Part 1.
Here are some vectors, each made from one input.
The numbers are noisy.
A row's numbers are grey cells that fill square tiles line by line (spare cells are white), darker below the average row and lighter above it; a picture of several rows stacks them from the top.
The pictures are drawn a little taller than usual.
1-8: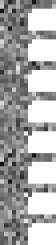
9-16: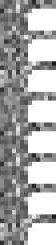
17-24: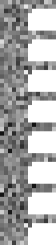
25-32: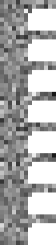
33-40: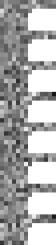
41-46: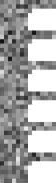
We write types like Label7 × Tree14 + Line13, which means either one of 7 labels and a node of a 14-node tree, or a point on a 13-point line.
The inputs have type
Tree8.
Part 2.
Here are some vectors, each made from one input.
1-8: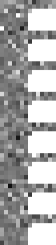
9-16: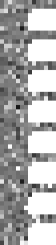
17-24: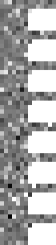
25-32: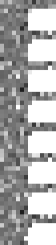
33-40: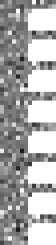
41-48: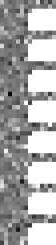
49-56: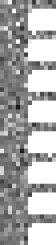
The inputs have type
Bool × Bool × Bool × Bool.
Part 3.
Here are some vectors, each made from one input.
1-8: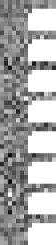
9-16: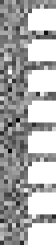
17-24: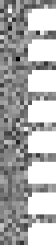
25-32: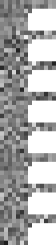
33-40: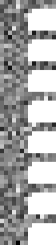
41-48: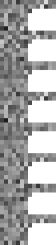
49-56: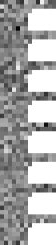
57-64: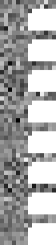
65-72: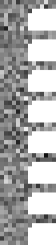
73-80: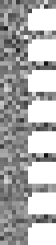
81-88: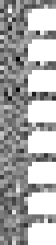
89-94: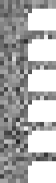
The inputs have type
Tree15.
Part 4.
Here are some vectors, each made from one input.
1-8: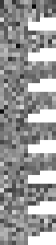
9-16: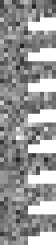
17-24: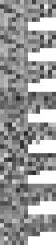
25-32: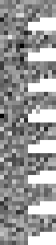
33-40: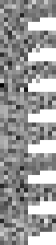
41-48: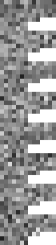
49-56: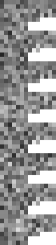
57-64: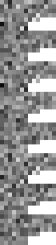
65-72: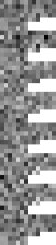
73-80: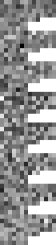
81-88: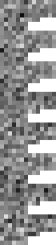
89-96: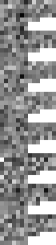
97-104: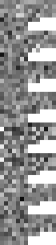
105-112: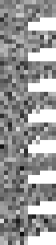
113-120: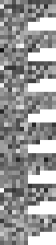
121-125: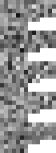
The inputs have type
Tree7.
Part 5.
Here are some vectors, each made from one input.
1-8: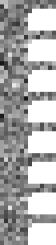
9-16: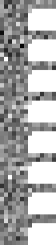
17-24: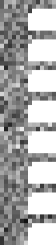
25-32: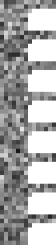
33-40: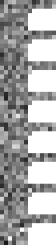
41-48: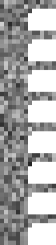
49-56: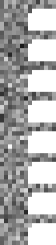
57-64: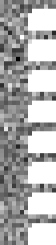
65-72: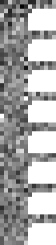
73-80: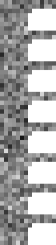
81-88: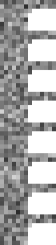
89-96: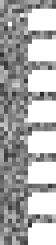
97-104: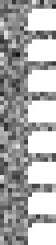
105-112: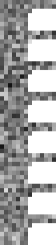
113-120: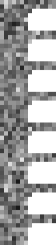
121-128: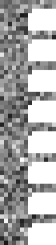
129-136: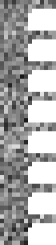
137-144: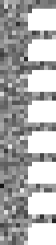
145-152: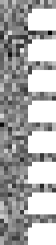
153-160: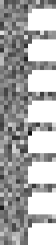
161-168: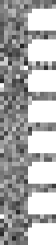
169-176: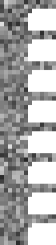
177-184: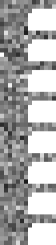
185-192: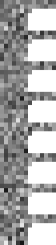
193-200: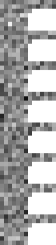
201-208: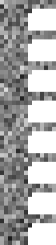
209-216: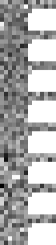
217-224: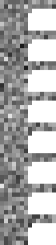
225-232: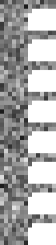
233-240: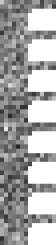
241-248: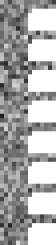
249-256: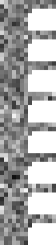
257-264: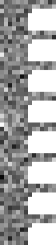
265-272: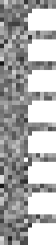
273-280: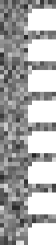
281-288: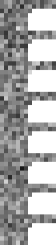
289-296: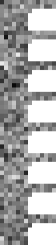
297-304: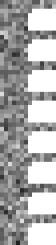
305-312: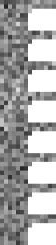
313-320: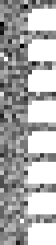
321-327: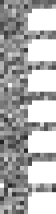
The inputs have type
Bool × Bool × Bool × Bool.
